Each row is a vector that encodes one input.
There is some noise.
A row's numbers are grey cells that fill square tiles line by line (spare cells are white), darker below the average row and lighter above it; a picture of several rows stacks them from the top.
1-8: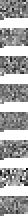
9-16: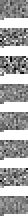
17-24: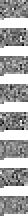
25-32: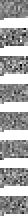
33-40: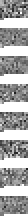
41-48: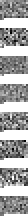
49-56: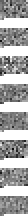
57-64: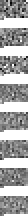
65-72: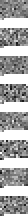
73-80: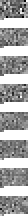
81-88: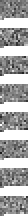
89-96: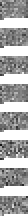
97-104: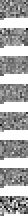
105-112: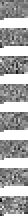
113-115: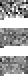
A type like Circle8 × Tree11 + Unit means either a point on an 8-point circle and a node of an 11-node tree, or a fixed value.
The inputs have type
Bool × Tree12 + Line7.
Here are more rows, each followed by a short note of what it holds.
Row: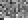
a point on a 7-point line
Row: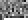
a point on a 7-point line
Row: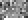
a point on a 7-point line
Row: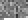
a node of a 12-node tree and a true/false value
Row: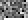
a node of a 12-node tree and a true/false value
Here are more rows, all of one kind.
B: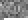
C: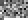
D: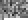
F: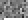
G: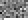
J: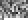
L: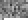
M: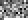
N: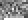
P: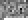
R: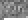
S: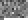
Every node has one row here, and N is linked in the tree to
C and F.
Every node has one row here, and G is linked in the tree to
J.
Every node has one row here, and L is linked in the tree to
C and D.
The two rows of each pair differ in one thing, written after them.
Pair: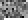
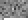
the true/false value
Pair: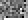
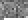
the true/false value
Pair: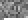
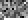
the node of the tree
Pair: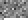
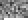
the node of the tree
